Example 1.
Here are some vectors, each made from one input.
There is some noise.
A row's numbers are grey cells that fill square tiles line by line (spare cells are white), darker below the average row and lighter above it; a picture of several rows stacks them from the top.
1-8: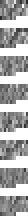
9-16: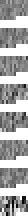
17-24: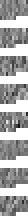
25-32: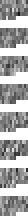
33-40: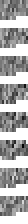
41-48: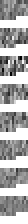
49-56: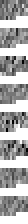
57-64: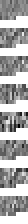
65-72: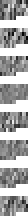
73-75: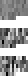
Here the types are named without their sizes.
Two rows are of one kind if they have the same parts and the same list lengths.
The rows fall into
2 kinds.
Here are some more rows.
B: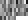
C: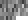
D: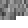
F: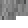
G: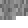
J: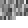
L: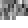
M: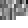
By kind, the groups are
B, D, F, L
C, G, J, M

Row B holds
three true/false values.
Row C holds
a point on a line.
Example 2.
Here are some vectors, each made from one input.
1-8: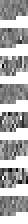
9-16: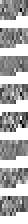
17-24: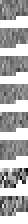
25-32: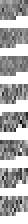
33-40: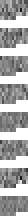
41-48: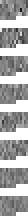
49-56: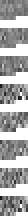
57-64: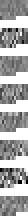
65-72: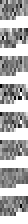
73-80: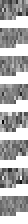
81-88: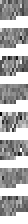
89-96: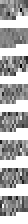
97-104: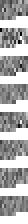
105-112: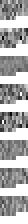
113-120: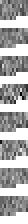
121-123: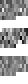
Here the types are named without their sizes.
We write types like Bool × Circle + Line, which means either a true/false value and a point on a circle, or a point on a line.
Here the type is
(Bool × Bool × Bool × Bool + Unit) × Line.
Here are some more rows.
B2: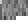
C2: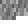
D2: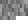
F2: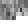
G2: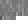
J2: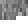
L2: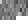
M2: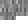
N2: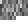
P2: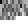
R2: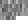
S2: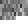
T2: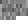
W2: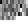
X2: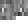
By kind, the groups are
B2, D2, G2, J2, L2, M2, N2, P2, R2, S2, T2, W2, X2
C2, F2

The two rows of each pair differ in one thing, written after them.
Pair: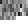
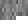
one of the four true/false values
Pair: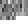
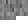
the place on the line
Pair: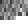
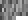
one of the four true/false values
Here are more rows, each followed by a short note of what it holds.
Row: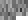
a point on a line and four true/false values
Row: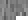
a point on a line and four true/false values
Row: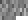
a point on a line
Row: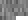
a point on a line and four true/false values
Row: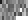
a point on a line
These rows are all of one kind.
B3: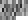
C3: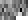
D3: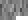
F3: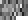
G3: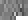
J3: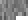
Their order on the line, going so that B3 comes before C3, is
J3, B3, G3, F3, C3, D3.
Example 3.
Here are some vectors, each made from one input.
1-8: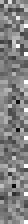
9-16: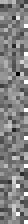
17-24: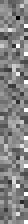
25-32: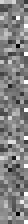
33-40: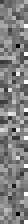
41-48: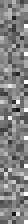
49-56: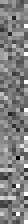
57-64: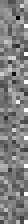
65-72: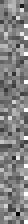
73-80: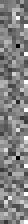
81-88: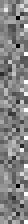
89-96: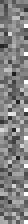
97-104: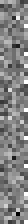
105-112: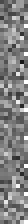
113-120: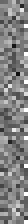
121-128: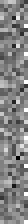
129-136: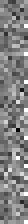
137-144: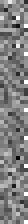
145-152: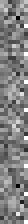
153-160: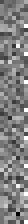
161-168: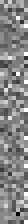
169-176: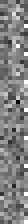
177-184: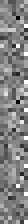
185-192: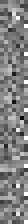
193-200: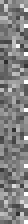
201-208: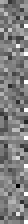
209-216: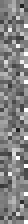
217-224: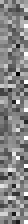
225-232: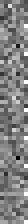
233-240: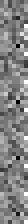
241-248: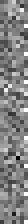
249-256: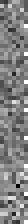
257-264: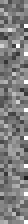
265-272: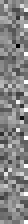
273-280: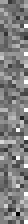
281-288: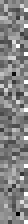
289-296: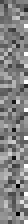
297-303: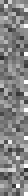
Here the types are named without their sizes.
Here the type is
(Bool × Bool × Bool + Unit) × Tree.
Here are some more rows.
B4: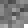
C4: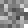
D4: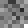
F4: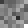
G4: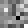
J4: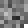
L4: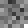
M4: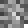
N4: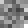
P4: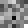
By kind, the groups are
B4, D4, L4, N4
C4, F4, G4, J4, M4, P4

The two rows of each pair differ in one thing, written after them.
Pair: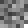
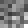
one of the three true/false values
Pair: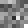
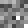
one of the three true/false values
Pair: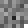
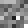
the node of the tree
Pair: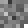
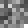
the node of the tree
